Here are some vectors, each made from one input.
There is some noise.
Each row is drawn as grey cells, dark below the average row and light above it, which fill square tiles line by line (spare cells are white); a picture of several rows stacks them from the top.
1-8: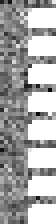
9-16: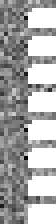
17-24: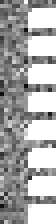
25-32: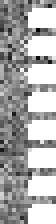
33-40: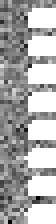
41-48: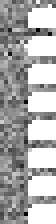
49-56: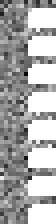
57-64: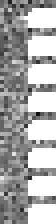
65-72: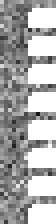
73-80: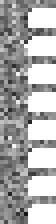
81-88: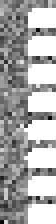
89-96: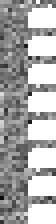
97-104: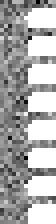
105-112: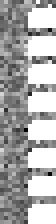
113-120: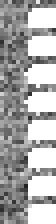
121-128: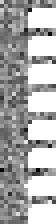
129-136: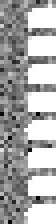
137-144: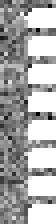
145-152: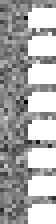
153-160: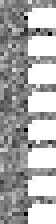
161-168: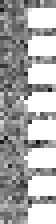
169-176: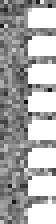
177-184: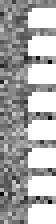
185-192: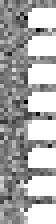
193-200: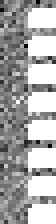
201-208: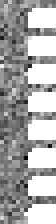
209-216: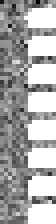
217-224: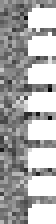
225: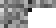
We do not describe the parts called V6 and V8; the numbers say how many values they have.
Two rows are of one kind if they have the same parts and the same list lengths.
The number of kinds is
2.
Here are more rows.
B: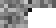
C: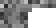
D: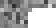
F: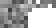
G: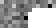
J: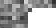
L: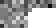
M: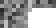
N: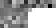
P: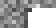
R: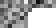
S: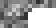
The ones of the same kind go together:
B, C, D, F, G, J, P, R, S
L, M, N

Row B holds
a node of an 11-node tree, a true/false value, a value of V6 and a value of V8.
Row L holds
a node of an 11-node tree and a value of V8.
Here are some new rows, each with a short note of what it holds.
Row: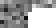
a node of an 11-node tree, a true/false value, a value of V6 and a value of V8
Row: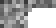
a node of an 11-node tree and a value of V8
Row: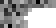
a node of an 11-node tree and a value of V8
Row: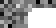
a node of an 11-node tree and a value of V8
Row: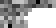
a node of an 11-node tree and a value of V8
